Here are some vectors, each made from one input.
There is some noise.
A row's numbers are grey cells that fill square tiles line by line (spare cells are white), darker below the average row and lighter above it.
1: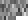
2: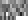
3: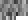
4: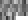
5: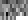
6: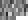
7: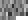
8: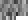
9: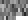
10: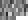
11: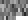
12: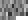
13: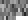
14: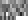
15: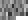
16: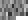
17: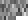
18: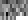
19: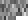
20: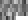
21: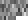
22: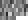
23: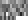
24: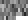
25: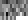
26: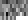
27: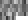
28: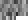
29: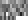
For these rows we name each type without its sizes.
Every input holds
three true/false values.
